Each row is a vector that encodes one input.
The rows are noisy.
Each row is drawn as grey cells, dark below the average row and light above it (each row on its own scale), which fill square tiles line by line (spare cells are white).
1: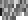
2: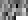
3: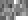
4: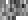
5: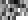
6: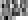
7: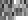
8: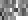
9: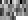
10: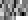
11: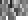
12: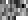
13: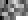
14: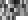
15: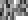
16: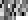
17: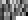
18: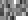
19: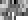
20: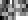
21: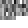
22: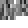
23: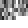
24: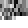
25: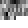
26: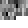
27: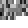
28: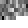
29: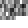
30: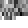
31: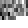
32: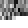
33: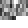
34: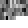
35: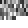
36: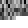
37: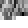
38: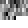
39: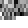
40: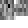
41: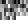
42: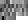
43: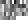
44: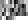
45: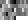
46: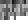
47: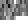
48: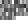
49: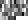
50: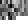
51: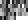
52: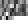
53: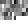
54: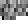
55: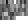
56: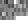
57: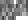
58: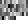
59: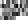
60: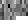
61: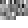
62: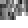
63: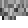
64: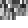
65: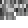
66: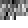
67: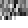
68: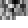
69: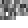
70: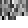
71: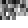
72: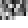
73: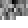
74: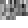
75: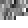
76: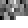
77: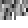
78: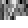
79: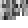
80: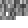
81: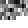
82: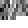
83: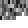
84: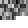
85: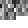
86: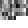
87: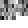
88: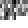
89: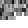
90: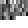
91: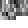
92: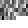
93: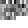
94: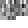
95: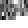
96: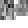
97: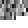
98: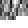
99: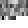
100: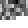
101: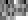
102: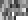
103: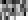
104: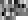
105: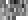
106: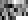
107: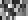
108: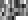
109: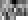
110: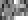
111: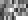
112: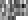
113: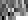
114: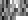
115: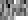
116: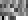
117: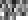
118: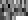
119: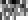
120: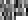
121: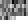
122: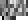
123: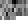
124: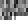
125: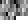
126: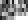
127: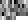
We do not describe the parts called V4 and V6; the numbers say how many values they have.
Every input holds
either a point on a 5-point circle, a value of V4 and a value of V6, or a fixed value, or three true/false values.
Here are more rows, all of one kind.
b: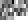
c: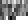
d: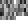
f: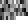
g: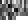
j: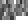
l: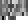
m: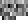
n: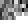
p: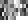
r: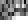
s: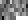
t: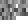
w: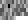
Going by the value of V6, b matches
n, r and s.
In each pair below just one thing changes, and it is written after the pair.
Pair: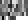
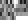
the place on the 5-point circle
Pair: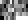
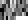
the value of V6
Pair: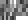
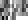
the value of V6
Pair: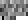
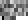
the value of V4
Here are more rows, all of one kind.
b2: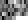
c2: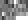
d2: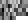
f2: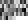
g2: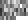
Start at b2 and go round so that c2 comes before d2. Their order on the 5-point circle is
b2, c2, f2, g2, d2.
